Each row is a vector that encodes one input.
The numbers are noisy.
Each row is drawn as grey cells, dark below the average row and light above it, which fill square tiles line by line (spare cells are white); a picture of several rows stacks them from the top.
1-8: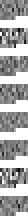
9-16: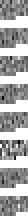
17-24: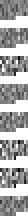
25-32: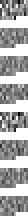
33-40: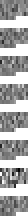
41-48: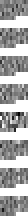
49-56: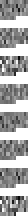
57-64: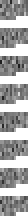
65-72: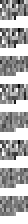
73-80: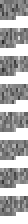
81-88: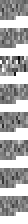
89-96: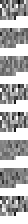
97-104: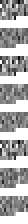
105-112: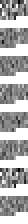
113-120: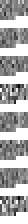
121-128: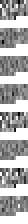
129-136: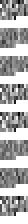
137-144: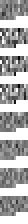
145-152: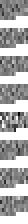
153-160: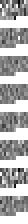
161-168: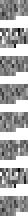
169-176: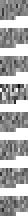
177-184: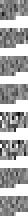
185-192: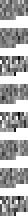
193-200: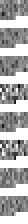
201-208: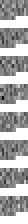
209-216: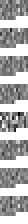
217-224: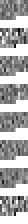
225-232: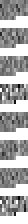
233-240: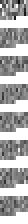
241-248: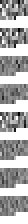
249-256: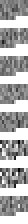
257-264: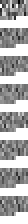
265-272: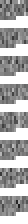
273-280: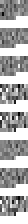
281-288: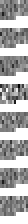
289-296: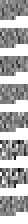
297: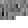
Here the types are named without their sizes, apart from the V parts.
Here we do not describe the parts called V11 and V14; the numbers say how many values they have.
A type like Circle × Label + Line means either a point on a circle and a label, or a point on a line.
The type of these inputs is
Circle × (Circle + V14) + V11.
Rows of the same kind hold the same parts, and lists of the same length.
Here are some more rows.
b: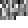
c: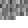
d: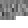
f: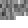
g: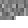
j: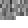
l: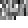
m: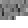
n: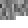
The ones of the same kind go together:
b, l
c, f, j, n
d, g, m

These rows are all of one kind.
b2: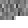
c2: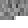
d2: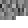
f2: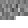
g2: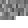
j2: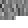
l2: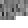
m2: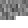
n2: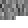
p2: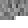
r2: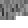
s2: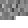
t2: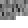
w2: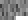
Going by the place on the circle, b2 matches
c2, g2, p2 and s2.
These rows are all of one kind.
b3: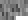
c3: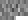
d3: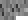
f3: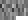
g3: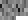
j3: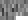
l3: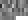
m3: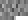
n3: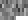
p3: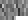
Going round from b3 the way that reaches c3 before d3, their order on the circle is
b3, j3, c3, m3, p3, f3, l3, n3, g3, d3.
